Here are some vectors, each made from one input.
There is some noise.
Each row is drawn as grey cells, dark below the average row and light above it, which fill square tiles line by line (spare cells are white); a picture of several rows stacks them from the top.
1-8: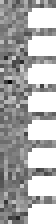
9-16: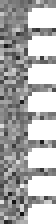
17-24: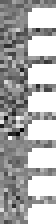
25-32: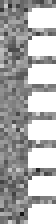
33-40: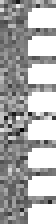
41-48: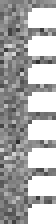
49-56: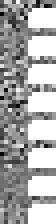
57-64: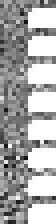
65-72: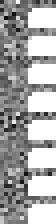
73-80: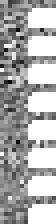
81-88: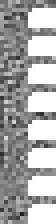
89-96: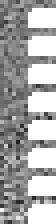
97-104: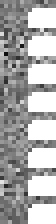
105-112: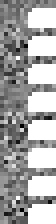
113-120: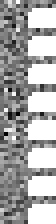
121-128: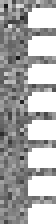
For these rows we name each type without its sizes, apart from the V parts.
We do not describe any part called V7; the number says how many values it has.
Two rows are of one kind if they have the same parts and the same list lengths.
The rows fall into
3 kinds.
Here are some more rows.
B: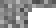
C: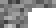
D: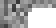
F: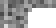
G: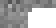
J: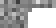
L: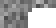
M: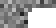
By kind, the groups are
B, D, G, L
C, J, M
F

